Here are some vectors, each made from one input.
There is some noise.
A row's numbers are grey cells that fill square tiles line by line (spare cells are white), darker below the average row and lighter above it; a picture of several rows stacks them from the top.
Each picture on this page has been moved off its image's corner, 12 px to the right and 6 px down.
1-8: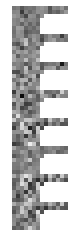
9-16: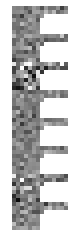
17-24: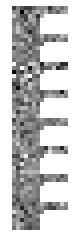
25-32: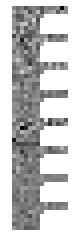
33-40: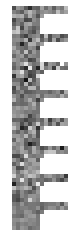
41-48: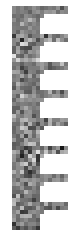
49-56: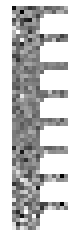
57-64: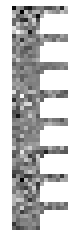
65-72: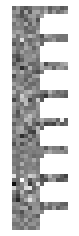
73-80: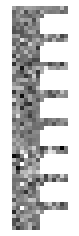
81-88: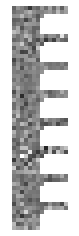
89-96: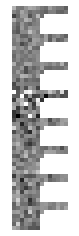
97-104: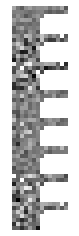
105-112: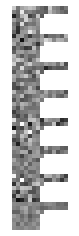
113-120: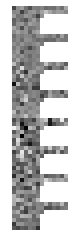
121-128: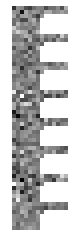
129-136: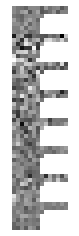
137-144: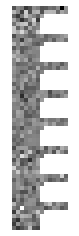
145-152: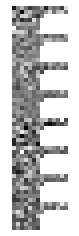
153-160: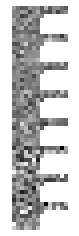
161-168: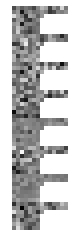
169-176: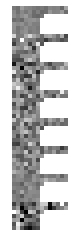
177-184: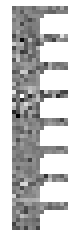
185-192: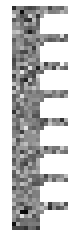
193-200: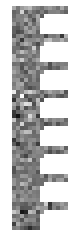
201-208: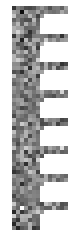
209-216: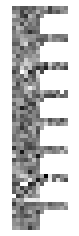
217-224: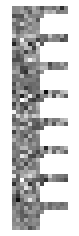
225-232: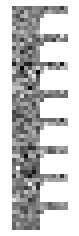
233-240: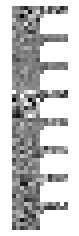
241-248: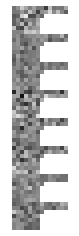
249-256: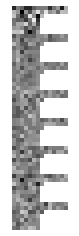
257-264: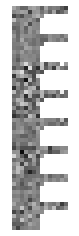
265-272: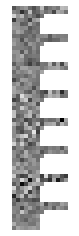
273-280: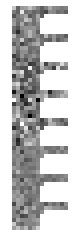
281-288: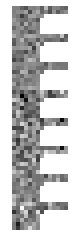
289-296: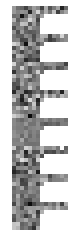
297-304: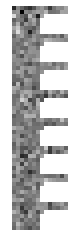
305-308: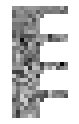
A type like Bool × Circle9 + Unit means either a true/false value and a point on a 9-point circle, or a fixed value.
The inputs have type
Bool × Bool × Bool × Bool + Line6.
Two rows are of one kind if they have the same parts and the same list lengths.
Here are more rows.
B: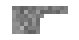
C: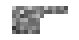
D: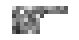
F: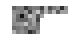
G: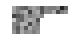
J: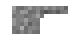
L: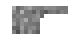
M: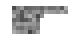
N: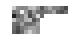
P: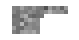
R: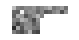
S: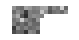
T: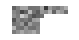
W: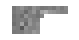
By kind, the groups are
B, C, D, F, G, J, L, M, N, P, S, T, W
R

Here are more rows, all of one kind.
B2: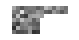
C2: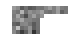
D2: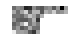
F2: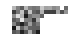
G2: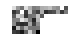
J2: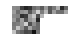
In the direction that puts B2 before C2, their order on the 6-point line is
G2, F2, D2, B2, C2, J2.
